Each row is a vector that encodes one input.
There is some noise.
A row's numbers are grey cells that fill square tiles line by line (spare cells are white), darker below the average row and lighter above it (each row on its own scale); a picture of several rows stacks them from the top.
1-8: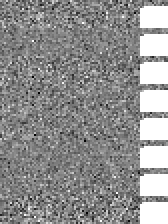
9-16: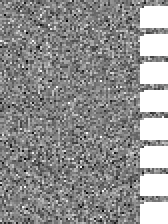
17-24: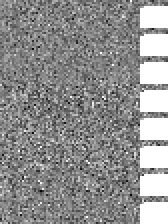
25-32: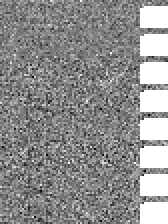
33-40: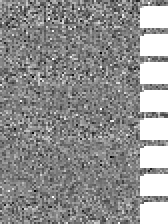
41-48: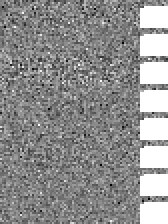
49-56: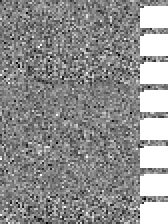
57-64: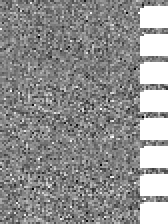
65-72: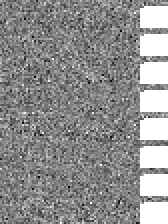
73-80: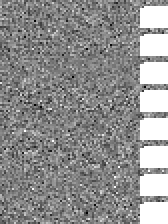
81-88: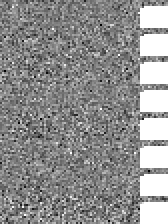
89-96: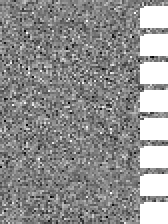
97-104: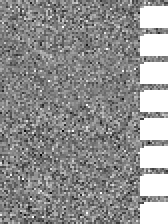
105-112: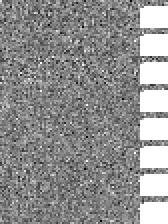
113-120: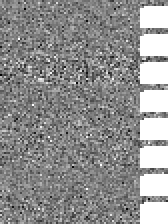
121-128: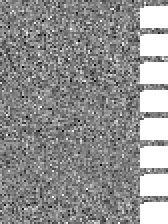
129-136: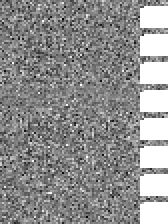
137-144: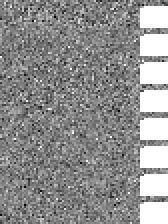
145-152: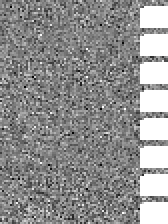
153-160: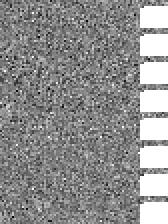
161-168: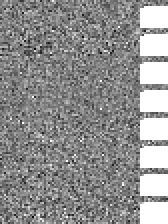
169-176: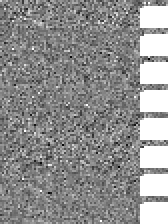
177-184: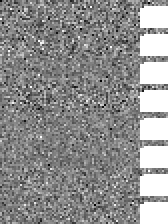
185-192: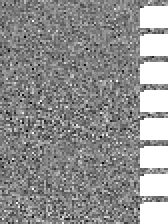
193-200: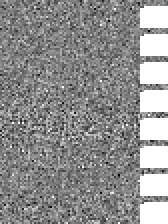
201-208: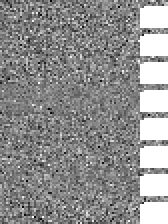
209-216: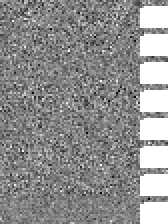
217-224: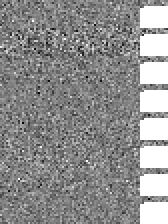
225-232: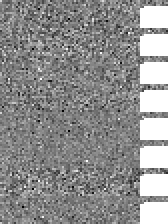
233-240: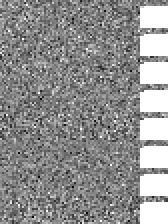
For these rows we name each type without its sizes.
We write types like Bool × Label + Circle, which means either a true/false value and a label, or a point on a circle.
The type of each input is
Bool × Bool × Bool × Tree + Unit.
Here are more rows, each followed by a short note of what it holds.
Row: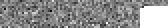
a fixed value
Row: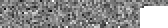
a fixed value
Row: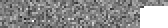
a node of a tree and three true/false values
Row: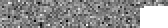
a node of a tree and three true/false values
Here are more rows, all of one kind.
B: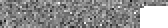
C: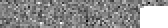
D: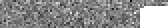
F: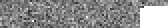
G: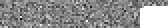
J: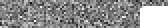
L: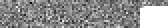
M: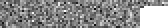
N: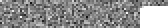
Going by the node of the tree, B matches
D and N.
